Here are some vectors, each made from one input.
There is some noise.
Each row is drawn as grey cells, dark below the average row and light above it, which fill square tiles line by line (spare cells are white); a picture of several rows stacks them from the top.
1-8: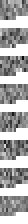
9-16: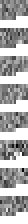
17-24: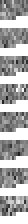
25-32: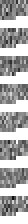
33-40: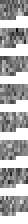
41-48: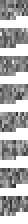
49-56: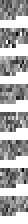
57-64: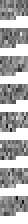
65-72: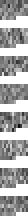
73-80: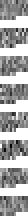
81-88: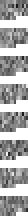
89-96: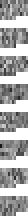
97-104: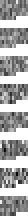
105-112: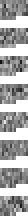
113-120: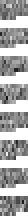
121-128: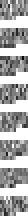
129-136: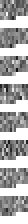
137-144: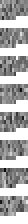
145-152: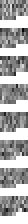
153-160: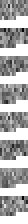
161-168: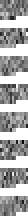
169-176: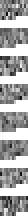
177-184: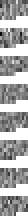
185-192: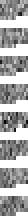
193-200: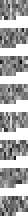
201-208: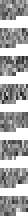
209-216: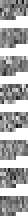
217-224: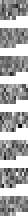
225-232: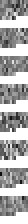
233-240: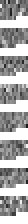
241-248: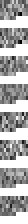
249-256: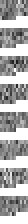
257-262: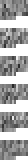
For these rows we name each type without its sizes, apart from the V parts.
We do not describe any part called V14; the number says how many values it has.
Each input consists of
a node of a tree, together with either a point on a line, or a value of V14.
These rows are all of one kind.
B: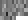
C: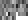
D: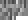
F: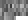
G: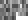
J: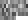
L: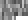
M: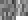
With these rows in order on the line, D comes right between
J and L.
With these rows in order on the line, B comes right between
C and F.
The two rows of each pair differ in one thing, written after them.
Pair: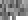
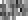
the value of V14
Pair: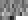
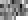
the node of the tree
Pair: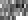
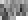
the value of V14
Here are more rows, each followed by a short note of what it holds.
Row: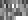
a point on a line and a node of a tree
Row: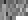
a point on a line and a node of a tree
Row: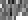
a point on a line and a node of a tree
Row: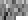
a node of a tree and a value of V14
